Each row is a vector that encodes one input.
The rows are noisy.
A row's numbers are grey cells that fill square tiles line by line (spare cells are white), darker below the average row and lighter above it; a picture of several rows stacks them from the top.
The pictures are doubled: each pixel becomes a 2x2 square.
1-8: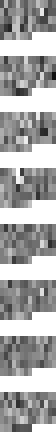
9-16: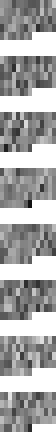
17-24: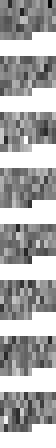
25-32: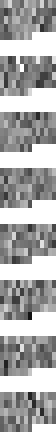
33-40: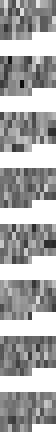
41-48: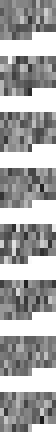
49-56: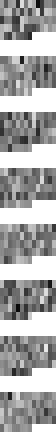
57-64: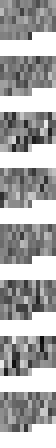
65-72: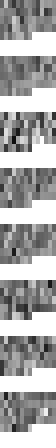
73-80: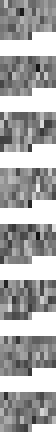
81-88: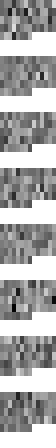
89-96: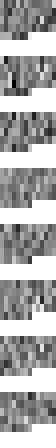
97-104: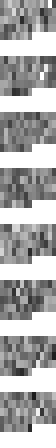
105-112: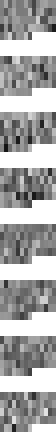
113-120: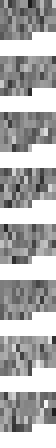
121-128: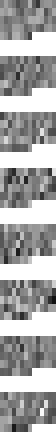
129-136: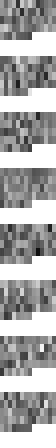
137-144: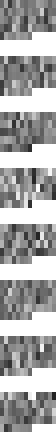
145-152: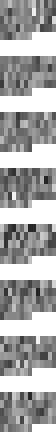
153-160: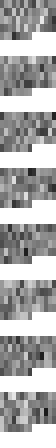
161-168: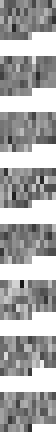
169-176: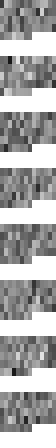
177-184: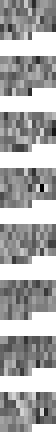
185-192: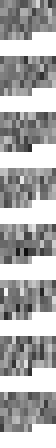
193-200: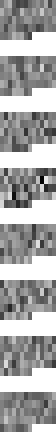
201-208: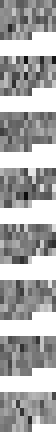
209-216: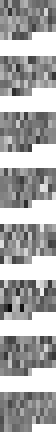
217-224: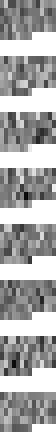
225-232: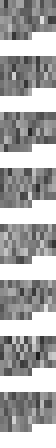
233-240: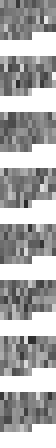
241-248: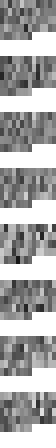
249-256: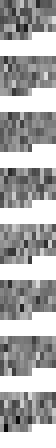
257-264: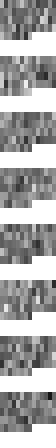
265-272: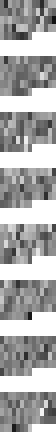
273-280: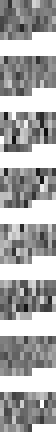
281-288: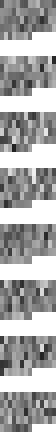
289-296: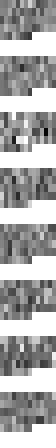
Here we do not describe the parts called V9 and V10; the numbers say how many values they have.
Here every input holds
either a point on a 6-point line and a true/false value, or a node of a 12-node tree and a value of V9, or a value of V10.
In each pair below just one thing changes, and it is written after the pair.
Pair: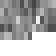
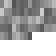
the value of V9
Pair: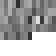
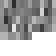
the value of V9
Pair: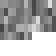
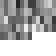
the value of V9
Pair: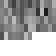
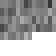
the node of the tree
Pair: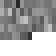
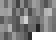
the node of the tree
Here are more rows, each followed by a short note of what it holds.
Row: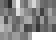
a point on a 6-point line and a true/false value
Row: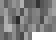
a node of a 12-node tree and a value of V9
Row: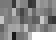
a value of V10
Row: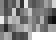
a value of V10
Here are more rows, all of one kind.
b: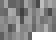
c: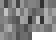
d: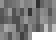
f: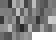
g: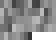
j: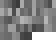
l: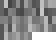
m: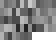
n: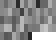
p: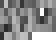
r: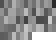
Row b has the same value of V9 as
d, l, m and n.
